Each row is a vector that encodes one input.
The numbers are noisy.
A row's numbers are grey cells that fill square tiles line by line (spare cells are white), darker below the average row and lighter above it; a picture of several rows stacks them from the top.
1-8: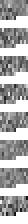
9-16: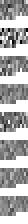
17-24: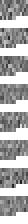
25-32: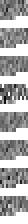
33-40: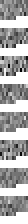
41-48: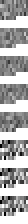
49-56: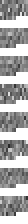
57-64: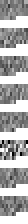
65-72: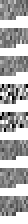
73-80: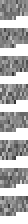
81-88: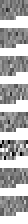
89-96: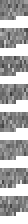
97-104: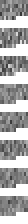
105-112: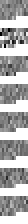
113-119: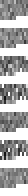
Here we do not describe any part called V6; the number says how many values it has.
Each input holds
a list of up to two items, each a true/false value and a value of V6.
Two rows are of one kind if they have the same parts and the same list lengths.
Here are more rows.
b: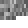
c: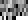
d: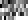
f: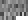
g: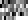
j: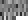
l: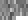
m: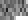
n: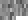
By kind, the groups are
b, f, j, l, m, n
c
d, g

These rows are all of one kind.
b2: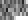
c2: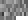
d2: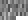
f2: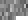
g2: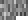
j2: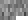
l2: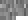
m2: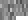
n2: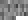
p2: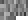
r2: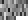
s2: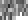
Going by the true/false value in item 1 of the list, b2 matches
d2 and n2.
